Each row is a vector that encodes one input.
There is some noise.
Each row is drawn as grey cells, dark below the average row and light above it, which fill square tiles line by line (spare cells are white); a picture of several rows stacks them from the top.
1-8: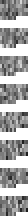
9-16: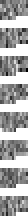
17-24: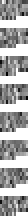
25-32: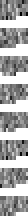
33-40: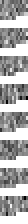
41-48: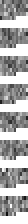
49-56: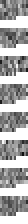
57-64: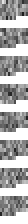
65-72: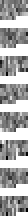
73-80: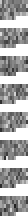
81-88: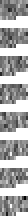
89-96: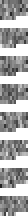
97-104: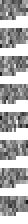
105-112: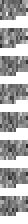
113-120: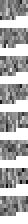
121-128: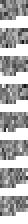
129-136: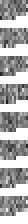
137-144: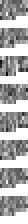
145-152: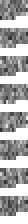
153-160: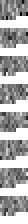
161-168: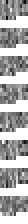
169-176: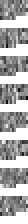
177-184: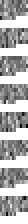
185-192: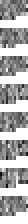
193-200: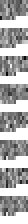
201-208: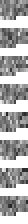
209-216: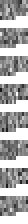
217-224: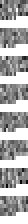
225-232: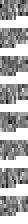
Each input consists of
either one of 8 labels, or a point on a 10-point line, or a node of a 10-node tree.
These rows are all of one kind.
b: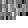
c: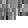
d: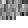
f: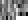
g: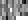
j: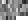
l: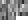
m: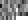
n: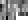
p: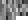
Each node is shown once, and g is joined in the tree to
j.
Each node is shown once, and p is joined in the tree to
b, c and j.
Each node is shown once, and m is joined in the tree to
f.
